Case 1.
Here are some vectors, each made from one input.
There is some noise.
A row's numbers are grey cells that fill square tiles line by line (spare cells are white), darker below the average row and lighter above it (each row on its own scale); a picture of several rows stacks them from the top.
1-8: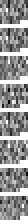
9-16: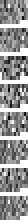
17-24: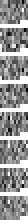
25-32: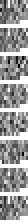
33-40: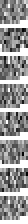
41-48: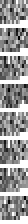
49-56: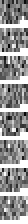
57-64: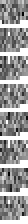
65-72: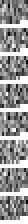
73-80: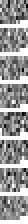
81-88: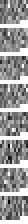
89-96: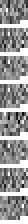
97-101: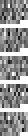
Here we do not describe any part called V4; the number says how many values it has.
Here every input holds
either a fixed value, or one of 7 labels and a value of V4, or a node of a 10-node tree.
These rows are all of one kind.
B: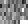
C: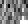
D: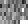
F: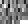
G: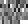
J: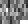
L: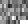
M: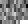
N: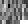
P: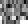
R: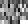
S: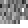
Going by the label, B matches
C, D, M and S.
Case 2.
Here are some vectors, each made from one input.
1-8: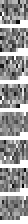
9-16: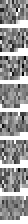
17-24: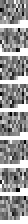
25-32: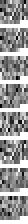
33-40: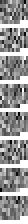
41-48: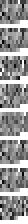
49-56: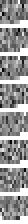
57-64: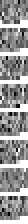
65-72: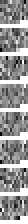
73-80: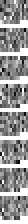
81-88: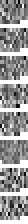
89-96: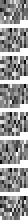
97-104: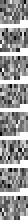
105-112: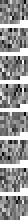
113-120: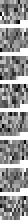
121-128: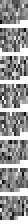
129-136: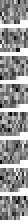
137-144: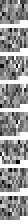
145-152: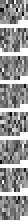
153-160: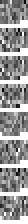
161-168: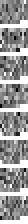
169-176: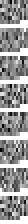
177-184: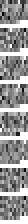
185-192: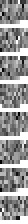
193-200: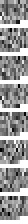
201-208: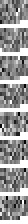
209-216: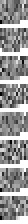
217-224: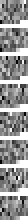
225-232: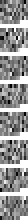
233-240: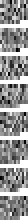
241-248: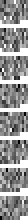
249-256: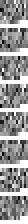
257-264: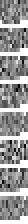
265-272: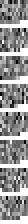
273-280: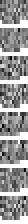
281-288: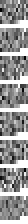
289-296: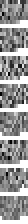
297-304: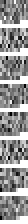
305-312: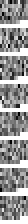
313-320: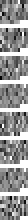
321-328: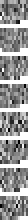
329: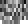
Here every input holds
a list of up to three points on a 9-point line.
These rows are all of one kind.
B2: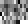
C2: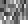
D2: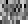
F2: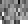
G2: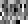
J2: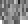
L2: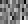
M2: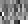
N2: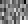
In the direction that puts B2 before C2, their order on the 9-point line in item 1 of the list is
D2, G2, B2, M2, F2, J2, N2, L2, C2.
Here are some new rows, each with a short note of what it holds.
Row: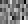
a list of three items
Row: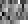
a list of one item
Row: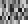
the empty list
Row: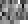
a list of one item
